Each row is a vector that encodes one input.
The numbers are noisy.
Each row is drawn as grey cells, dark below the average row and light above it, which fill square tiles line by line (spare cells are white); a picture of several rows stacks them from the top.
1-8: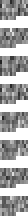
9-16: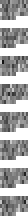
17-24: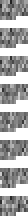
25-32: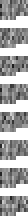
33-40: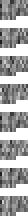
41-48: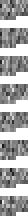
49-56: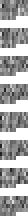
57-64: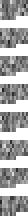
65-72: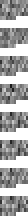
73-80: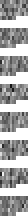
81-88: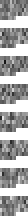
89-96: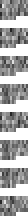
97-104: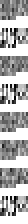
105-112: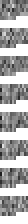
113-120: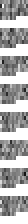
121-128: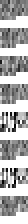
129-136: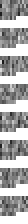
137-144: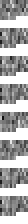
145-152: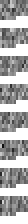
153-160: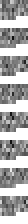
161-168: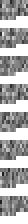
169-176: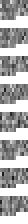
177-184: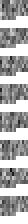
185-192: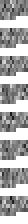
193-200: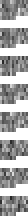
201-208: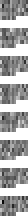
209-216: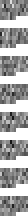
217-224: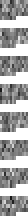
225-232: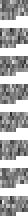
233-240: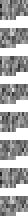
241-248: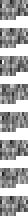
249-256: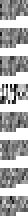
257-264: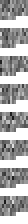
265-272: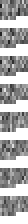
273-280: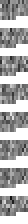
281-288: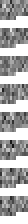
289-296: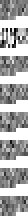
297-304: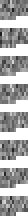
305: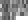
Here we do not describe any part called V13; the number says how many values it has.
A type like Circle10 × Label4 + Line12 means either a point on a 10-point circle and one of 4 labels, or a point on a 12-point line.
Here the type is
List2(Bool × V13).
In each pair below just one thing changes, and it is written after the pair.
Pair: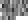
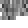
the true/false value in item 2 of the list
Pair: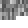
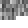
the value of V13 in item 2 of the list
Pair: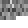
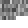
the true/false value in item 1 of the list
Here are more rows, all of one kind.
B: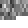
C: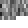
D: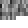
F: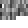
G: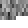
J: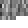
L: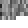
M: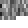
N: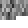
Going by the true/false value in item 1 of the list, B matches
G and N.
